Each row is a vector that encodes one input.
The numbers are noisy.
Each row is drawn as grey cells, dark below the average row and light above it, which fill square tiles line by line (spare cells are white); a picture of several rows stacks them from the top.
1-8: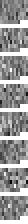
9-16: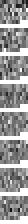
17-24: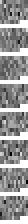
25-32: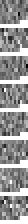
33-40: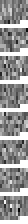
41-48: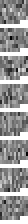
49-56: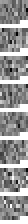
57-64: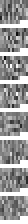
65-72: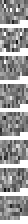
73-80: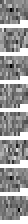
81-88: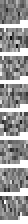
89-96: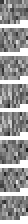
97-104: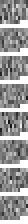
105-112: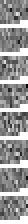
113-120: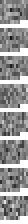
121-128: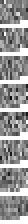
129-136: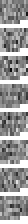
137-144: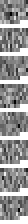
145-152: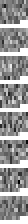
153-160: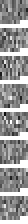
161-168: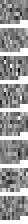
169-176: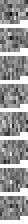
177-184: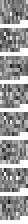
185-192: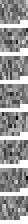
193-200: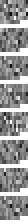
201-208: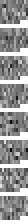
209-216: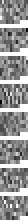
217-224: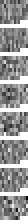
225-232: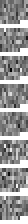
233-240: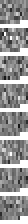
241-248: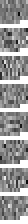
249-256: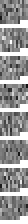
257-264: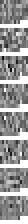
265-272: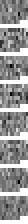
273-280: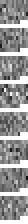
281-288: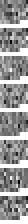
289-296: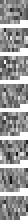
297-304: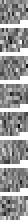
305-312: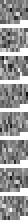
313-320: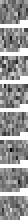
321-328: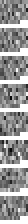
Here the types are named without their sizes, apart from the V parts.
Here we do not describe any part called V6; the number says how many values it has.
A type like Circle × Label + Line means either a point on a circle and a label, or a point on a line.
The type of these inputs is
(Line + Tree) × V6.
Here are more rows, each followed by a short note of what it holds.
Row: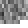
a point on a line and a value of V6
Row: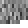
a point on a line and a value of V6
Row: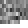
a point on a line and a value of V6
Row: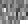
a point on a line and a value of V6
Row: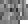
a point on a line and a value of V6
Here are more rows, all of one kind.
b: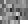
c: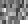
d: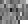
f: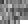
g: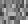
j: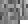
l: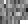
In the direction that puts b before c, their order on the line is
f, l, b, g, c, d, j.
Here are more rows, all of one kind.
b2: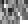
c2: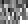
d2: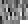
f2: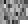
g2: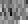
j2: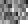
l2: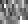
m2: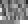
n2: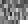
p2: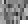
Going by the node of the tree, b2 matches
c2 and n2.
